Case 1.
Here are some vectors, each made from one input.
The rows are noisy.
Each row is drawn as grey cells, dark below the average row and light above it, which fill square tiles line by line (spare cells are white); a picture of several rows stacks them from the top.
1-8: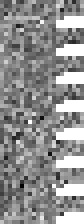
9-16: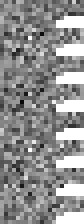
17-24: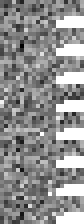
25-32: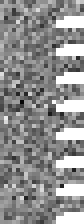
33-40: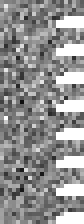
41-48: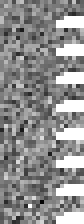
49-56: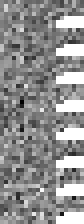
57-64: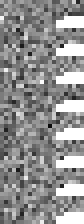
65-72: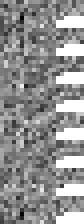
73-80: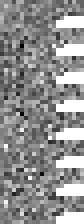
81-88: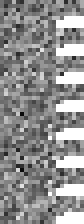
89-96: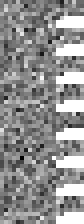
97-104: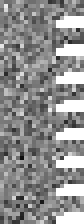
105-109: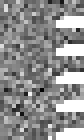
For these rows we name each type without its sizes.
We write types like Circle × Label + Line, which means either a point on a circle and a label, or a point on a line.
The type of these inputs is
Bool × Bool × Bool + Tree.
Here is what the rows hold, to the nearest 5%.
About 55% of them hold a node of a tree. The rest hold three true/false values.
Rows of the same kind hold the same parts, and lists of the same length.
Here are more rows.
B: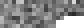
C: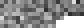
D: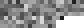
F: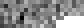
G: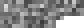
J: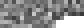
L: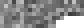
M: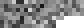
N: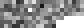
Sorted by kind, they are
B, C, G, J, L
D, F, M, N

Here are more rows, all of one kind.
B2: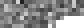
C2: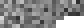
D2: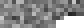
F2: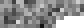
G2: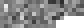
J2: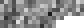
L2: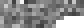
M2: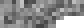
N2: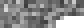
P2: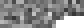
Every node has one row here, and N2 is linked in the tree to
B2, G2 and L2.
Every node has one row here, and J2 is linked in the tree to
F2.
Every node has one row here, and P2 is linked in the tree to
D2.
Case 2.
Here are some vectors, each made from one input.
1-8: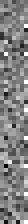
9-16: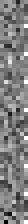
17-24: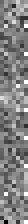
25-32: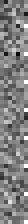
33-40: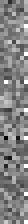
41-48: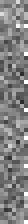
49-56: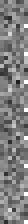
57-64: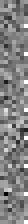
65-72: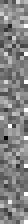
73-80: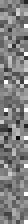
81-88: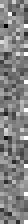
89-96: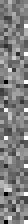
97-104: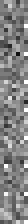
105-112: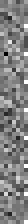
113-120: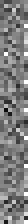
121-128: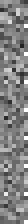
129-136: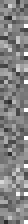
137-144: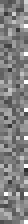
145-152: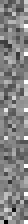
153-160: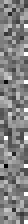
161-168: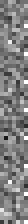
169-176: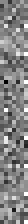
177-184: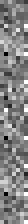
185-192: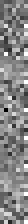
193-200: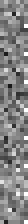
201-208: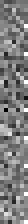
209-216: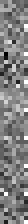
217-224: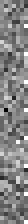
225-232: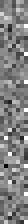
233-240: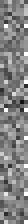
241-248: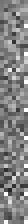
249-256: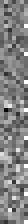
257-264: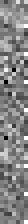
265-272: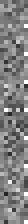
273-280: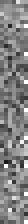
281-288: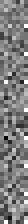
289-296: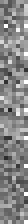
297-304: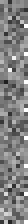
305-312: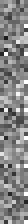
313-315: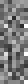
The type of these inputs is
Line11 + Line18.
